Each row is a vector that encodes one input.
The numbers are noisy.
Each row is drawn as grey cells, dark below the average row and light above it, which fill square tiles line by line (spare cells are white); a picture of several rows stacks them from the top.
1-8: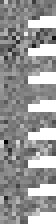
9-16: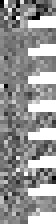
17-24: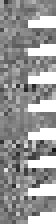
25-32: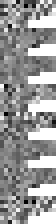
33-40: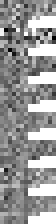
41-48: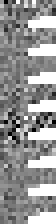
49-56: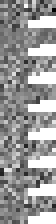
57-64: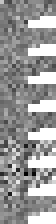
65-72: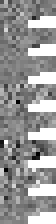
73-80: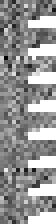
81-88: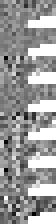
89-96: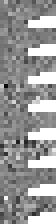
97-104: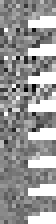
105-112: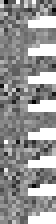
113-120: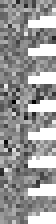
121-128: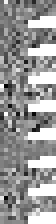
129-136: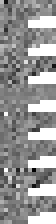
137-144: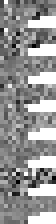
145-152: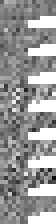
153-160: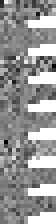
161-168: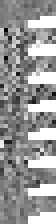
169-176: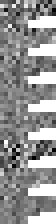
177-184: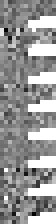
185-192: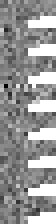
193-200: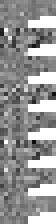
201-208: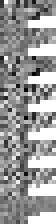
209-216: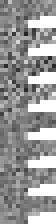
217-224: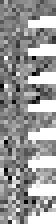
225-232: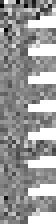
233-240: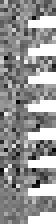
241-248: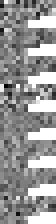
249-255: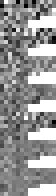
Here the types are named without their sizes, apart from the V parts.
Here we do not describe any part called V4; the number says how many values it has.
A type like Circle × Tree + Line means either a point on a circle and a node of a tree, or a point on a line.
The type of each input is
Bool × (Label + Line) × V4.
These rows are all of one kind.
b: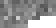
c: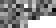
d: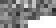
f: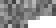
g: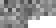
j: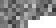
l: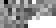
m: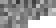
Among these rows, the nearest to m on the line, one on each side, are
c and f.
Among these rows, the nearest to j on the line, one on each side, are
b and f.
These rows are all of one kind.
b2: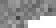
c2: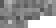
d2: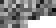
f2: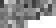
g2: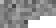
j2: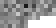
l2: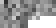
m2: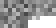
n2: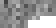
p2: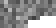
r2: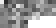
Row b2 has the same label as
d2, f2, j2 and n2.
